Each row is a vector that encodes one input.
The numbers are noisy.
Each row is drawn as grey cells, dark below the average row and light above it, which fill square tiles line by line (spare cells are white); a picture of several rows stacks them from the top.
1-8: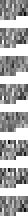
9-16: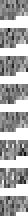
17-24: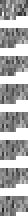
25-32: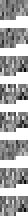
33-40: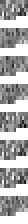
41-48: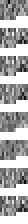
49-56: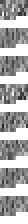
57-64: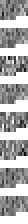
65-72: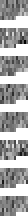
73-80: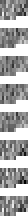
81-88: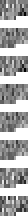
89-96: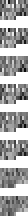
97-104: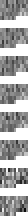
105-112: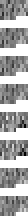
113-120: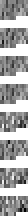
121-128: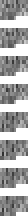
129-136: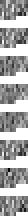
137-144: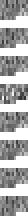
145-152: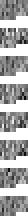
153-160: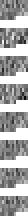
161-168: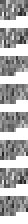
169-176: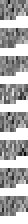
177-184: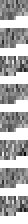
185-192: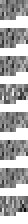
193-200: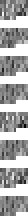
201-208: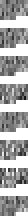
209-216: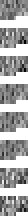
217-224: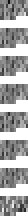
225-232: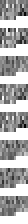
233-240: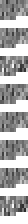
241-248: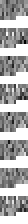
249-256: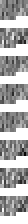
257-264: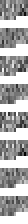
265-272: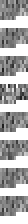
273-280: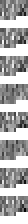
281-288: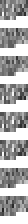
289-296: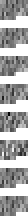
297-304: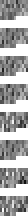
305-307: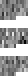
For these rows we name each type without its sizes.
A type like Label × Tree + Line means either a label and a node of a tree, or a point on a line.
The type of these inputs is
Bool × Line.
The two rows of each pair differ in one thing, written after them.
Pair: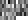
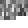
the place on the line
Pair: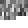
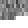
the true/false value
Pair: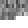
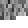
the place on the line
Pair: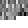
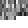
the place on the line
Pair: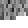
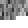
the place on the line
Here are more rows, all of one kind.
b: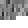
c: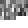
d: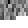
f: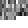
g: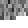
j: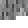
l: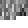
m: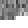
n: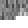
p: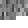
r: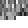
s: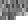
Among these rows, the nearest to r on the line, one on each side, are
b and f.
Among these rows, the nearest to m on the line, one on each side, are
c and n.
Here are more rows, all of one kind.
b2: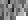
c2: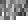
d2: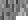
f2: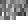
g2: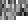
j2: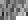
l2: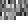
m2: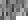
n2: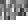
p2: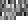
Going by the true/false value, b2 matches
d2, j2 and m2.
